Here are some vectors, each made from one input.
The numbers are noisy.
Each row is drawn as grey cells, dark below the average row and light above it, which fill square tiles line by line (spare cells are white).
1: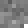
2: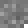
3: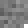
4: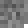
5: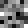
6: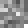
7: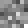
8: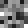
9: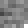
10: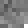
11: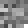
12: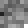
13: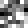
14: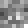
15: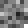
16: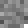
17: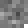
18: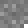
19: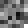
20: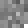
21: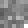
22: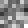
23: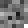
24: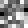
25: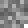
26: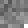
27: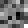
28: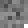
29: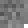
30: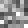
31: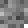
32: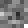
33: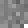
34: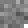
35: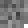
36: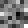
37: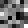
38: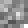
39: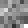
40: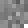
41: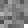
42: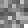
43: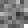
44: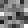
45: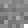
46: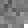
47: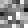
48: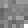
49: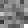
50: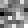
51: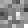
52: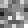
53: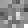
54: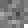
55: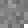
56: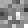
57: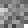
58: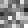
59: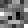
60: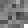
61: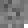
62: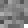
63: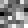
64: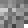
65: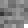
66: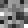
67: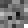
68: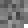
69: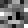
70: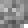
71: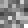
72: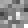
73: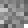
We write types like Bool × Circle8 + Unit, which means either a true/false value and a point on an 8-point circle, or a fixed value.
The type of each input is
Bool × Circle9.
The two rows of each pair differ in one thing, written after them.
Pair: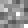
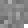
the true/false value
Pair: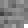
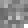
the place on the 9-point circle
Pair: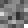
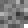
the place on the 9-point circle
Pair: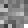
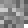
the place on the 9-point circle
